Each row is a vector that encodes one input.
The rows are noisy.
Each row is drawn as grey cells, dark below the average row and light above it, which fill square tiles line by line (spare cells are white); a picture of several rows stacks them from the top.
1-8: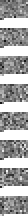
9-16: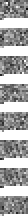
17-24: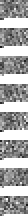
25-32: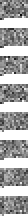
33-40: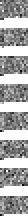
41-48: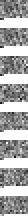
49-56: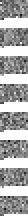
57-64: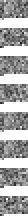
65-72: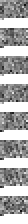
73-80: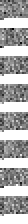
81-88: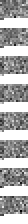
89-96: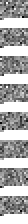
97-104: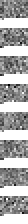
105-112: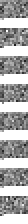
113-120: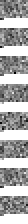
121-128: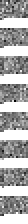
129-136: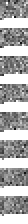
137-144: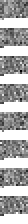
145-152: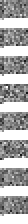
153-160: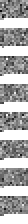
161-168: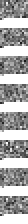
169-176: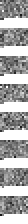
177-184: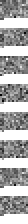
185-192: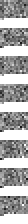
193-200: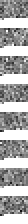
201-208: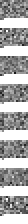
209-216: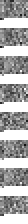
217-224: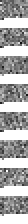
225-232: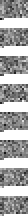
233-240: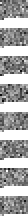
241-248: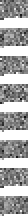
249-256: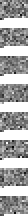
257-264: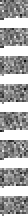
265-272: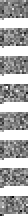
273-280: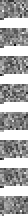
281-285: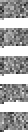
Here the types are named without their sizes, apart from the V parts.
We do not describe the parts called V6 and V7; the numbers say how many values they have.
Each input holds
either a true/false value, a value of V6 and a value of V7, or a list of points on a line.
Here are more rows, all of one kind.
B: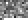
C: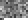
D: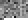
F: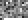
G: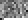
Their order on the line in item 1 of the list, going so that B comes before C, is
F, B, D, C, G.
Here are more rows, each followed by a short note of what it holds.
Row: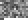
a list of three items
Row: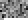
the empty list
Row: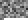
a list of one item
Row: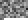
a list of one item
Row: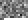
a list of one item
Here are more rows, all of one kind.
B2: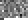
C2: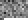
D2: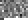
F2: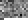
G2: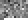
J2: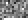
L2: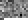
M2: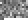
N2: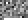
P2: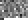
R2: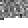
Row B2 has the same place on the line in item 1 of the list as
D2, P2 and R2.
